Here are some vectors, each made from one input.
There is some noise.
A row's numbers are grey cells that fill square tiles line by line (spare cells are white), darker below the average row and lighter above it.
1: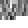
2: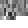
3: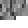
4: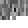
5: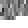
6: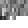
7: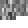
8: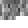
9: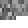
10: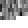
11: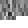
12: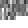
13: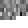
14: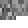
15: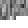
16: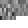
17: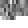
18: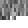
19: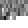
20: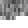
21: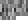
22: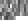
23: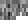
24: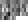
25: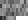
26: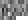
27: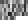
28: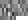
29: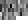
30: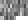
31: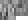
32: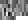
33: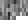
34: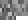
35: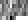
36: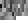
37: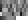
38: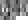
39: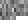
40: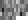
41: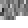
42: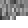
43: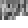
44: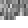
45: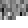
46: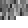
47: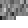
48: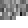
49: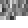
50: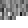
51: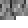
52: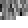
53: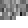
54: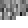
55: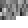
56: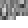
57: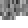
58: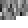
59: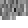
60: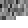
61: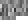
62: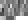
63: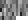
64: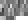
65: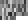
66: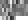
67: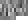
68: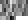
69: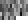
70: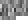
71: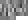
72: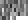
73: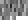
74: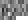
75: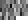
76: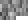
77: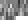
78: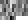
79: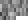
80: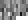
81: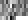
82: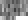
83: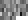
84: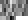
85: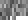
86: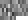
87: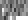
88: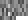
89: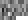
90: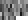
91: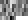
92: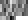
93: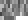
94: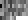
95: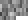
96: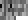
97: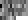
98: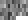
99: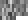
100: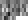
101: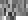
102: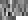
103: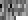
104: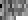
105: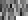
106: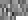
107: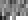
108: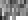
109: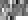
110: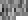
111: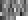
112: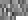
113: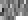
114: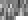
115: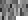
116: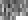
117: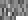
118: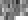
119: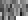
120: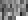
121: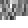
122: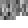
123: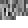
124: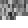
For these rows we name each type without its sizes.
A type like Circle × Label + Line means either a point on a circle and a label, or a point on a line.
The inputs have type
Circle × Line × (Line × Line + Unit).
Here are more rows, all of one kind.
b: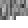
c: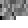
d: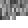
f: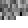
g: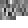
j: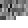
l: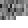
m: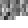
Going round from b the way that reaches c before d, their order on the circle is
b, c, m, j, g, l, f, d.
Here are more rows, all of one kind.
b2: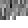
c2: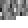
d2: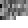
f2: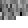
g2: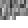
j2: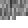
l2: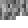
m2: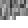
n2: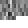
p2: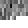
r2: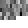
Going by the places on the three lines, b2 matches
g2, j2, m2 and p2.
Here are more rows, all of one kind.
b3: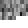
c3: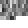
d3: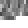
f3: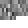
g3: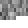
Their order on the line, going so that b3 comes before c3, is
b3, f3, g3, d3, c3.
